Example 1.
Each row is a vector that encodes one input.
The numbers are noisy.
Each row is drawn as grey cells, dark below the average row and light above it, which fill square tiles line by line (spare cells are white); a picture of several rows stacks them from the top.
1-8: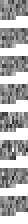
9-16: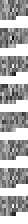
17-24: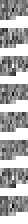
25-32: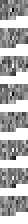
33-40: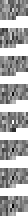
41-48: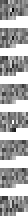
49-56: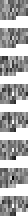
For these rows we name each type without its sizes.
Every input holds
a point on a line.
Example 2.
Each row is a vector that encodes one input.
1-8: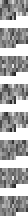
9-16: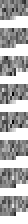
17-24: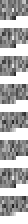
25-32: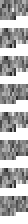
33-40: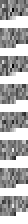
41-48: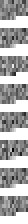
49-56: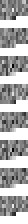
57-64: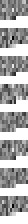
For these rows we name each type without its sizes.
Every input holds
a point on a line.
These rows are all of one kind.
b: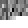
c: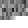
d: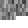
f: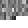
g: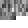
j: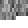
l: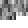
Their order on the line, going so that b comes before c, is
b, c, d, j, f, g, l.
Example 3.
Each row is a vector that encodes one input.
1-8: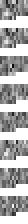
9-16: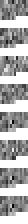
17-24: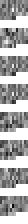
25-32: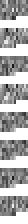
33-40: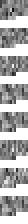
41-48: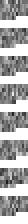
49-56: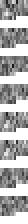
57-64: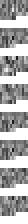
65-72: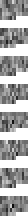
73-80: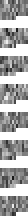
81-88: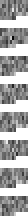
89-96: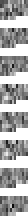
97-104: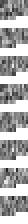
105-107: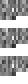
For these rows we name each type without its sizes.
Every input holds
a point on a line.
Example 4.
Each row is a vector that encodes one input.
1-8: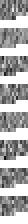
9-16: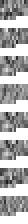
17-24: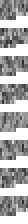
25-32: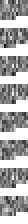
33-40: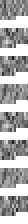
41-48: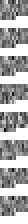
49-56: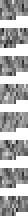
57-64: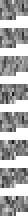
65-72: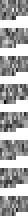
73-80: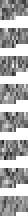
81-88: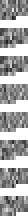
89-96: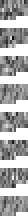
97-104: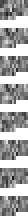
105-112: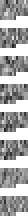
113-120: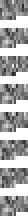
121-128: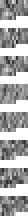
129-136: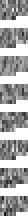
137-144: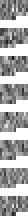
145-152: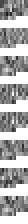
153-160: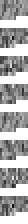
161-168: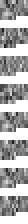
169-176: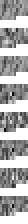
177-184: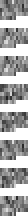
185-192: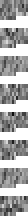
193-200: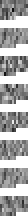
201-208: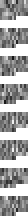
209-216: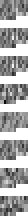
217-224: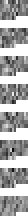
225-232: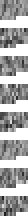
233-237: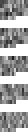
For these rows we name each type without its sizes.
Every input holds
a point on a line.
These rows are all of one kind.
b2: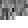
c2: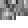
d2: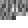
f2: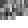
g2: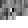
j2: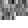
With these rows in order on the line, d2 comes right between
c2 and j2.
